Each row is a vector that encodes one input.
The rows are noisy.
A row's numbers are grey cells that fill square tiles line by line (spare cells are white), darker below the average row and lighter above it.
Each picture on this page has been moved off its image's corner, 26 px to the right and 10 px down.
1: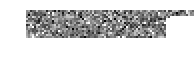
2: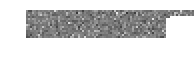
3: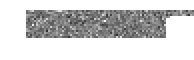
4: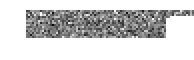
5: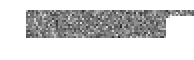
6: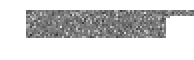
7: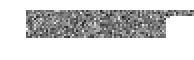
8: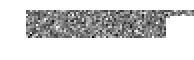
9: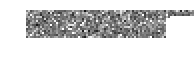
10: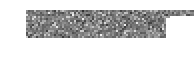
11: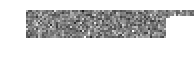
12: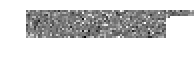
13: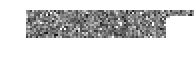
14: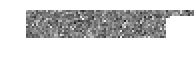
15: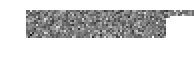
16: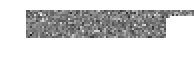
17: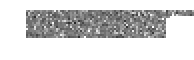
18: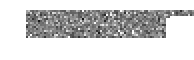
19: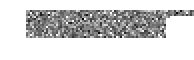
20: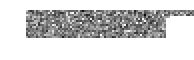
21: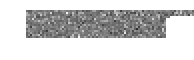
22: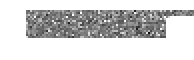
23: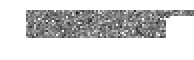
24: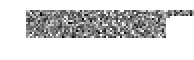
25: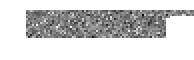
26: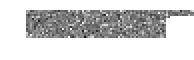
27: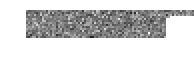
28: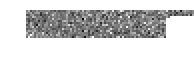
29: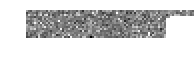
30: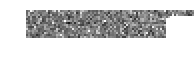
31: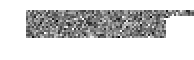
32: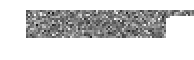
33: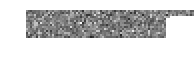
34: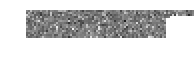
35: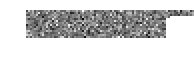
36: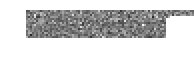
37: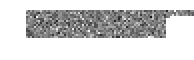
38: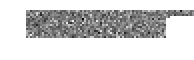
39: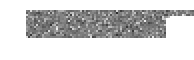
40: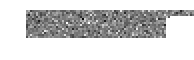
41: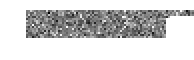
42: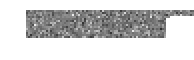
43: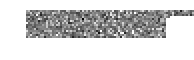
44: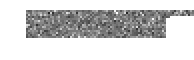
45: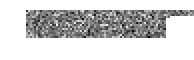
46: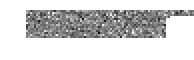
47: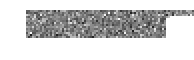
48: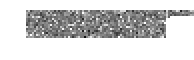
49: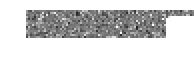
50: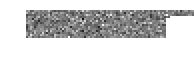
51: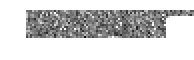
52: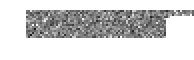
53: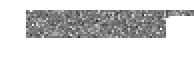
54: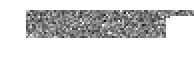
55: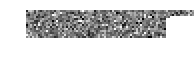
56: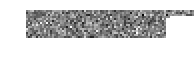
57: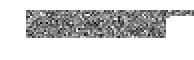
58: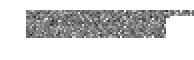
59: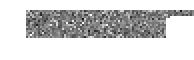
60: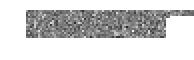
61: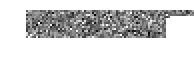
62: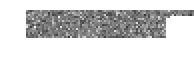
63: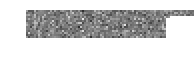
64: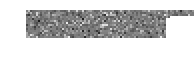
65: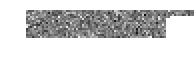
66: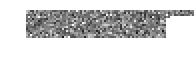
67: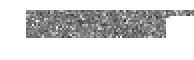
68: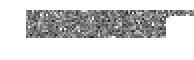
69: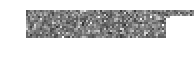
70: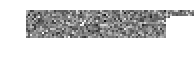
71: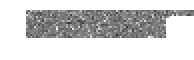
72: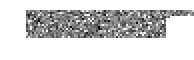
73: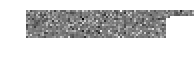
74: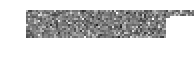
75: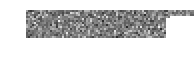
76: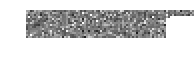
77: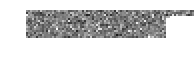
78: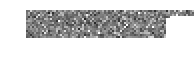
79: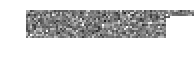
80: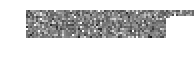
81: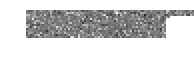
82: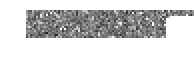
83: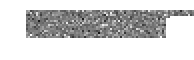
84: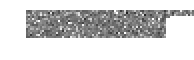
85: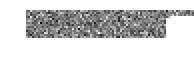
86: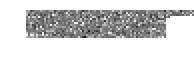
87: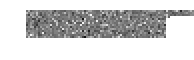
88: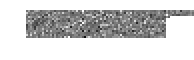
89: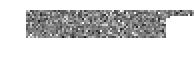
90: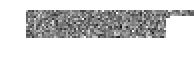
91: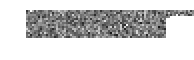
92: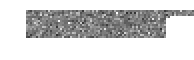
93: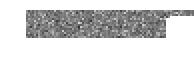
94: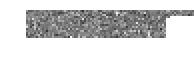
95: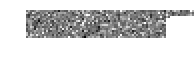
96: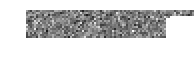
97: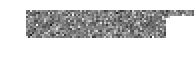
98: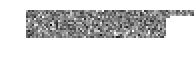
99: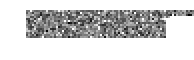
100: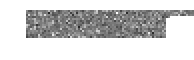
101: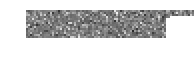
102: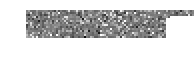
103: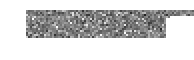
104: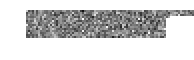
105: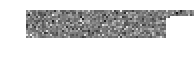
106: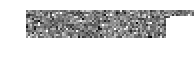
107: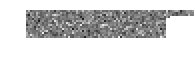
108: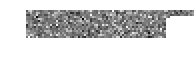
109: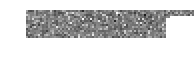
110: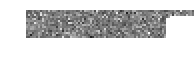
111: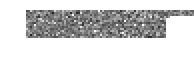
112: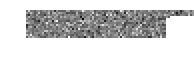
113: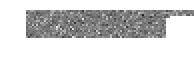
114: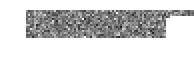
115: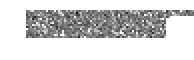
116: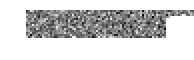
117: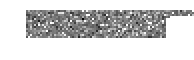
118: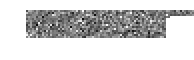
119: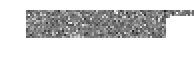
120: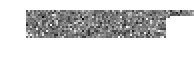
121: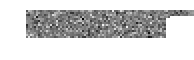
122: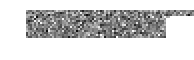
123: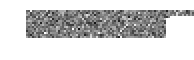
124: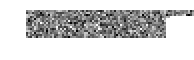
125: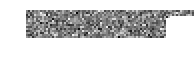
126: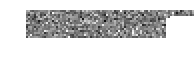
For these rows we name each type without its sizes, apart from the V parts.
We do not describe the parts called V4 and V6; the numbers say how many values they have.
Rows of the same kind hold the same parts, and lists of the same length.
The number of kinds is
4.
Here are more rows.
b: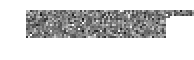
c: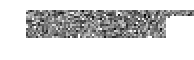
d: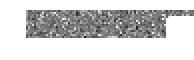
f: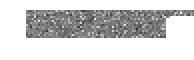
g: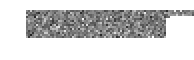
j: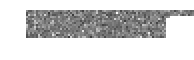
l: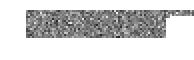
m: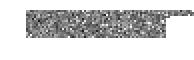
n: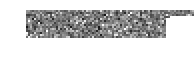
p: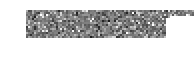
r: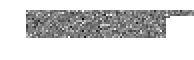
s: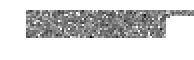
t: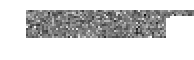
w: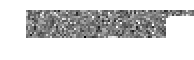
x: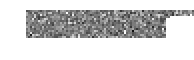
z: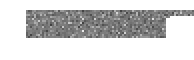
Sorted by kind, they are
b, m, n, r
c, f, j, l, s, t, x, z
d, p, w
g

